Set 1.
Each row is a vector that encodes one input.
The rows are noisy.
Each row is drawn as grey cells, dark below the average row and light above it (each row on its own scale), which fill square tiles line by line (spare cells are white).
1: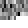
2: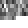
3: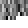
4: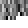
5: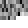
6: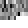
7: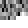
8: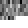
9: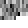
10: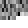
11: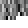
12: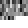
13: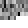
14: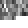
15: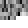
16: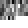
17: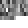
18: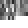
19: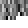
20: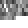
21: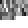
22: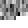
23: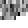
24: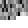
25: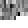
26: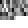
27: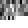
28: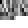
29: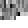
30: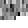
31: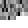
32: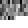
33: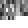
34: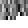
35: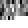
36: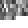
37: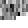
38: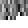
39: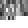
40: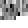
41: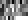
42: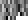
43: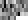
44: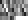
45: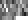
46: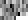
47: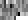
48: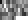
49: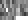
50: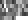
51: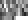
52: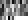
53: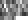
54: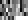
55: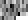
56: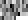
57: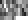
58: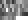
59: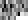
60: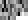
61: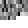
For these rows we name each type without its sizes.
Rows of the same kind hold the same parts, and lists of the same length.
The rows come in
3 kinds.
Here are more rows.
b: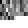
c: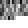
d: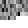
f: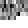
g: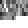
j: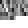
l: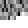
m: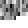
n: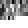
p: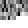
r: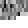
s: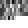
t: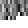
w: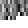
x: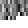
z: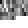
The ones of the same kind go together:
b, c, g, j, n, s, z
d, f, l, m, p, r
t, w, x

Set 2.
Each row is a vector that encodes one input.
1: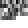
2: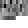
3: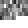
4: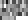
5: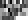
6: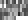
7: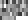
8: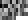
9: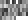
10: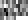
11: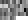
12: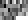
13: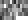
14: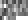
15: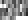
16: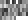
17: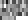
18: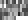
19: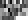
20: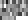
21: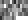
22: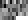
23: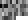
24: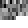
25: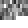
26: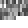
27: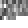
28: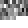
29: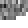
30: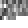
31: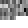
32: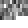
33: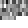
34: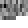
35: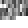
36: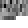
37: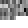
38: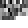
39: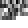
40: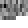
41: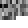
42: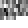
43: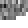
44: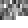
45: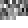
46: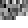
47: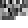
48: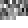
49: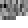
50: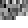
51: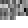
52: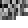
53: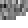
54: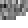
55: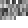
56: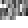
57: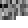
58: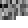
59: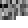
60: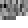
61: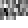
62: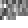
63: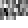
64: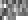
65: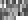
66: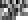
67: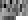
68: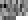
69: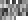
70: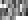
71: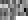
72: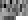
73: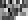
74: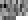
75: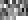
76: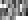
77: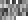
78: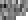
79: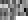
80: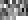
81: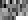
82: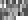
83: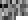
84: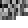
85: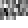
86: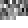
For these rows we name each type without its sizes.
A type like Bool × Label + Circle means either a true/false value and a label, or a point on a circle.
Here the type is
Label + Line.
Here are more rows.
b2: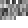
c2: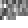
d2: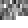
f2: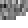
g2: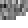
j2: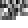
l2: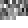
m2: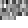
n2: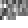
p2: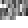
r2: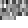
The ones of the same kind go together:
b2, c2, d2, l2, m2, n2, p2, r2
f2, g2, j2

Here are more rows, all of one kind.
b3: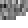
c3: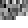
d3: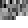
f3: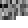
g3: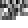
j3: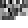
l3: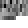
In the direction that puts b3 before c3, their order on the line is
b3, l3, d3, c3, j3, g3, f3.
